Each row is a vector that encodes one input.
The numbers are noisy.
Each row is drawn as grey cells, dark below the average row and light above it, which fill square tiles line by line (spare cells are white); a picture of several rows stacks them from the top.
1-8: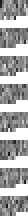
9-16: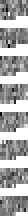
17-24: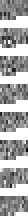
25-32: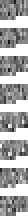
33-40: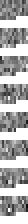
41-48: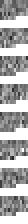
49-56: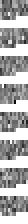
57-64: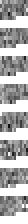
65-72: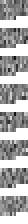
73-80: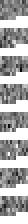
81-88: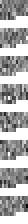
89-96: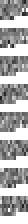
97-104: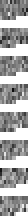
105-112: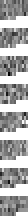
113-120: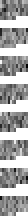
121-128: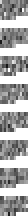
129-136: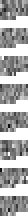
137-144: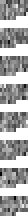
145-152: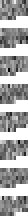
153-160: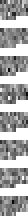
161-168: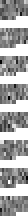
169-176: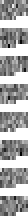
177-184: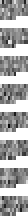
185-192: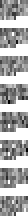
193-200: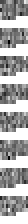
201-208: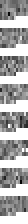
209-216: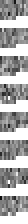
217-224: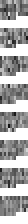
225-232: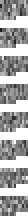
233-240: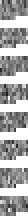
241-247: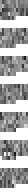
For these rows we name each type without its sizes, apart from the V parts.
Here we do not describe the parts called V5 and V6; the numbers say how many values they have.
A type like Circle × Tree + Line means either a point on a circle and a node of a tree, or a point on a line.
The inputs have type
(Bool × Bool × Bool × Bool + Unit) × Label × (Line + V6) × Tree × V5.
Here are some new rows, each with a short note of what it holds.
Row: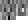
a label, a node of a tree, four true/false values, a value of V5 and a value of V6
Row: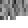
a label, a point on a line, a node of a tree, four true/false values and a value of V5
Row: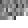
a label, a point on a line, a node of a tree, four true/false values and a value of V5
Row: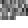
a label, a point on a line, a node of a tree and a value of V5
